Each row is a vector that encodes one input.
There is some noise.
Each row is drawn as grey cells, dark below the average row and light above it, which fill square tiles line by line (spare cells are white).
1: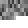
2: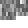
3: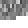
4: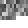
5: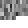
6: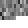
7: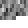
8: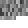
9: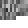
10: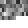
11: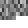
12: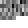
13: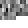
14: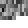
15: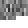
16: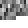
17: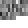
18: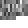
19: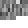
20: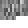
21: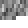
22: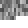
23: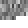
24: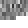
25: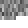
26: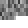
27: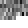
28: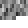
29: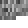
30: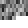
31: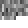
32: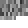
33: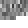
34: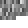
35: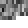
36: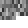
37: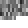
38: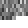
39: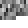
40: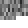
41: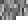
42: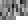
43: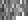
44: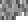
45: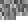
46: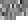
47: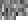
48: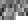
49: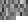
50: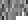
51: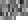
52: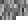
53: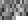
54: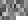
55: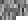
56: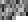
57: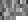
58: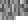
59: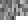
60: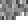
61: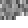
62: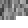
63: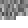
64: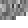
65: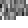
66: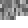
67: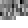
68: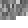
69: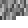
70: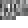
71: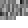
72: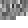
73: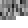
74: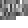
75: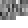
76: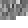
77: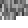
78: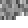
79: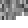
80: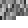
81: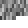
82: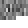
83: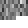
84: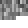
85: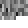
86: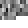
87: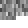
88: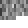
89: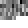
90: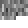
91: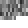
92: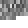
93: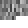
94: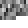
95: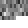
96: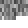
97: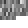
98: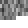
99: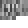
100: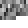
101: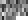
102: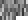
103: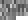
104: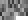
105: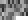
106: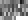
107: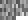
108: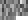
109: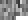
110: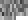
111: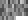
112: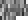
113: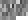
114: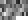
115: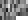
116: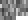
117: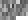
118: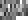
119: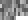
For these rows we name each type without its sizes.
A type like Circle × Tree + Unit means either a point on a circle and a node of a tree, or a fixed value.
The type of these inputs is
(Circle + Label) × Line.
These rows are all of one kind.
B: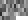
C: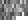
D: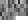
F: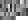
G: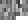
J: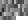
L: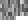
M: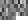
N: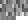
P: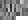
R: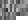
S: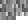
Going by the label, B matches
N and S.
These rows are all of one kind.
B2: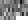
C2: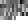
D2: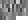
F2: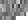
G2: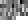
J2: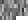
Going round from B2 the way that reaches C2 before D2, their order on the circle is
B2, C2, G2, F2, D2, J2.
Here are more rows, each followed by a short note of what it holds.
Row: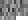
a point on a circle and a point on a line
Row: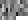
a point on a circle and a point on a line
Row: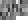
a point on a circle and a point on a line
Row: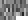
a point on a circle and a point on a line
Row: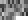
a label and a point on a line
